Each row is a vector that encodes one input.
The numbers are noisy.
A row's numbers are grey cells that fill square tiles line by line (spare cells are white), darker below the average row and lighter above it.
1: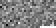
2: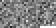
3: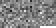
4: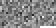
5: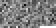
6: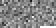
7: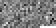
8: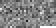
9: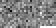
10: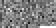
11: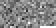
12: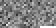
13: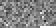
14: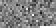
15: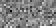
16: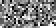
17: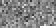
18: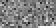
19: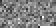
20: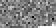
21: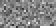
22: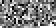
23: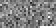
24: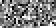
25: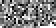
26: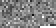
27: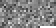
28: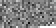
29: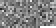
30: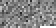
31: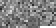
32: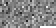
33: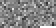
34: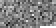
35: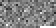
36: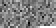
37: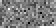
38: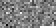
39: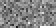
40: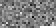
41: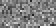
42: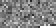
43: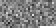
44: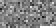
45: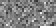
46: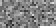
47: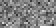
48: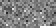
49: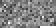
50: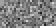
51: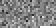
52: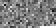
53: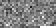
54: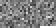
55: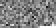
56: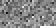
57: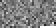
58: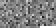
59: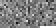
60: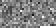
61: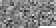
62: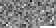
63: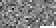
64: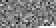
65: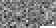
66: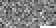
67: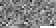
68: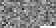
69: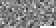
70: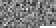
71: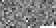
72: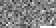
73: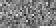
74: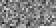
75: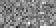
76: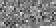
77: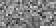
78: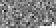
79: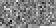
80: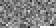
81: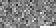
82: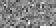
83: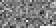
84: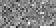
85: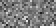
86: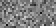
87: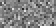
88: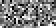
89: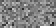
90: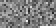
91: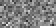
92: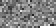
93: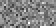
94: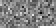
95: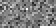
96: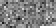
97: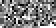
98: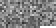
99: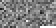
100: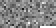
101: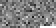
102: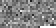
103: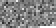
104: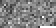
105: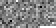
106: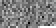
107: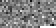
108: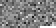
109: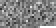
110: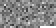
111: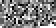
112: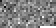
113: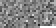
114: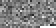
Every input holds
a list of up to two points on a 9-point circle.
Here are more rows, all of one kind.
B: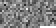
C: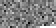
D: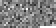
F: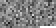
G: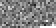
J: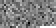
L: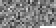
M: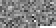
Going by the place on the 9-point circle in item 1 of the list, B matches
D and L.
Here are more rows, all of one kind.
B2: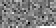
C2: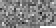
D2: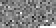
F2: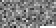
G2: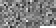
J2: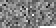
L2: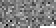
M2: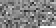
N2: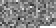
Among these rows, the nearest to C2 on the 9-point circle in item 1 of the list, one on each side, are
J2 and M2.
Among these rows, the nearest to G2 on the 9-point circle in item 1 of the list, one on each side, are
B2 and J2.
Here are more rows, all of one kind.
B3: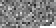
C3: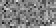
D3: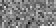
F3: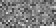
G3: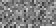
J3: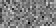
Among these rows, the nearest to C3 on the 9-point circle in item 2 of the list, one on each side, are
B3 and J3.
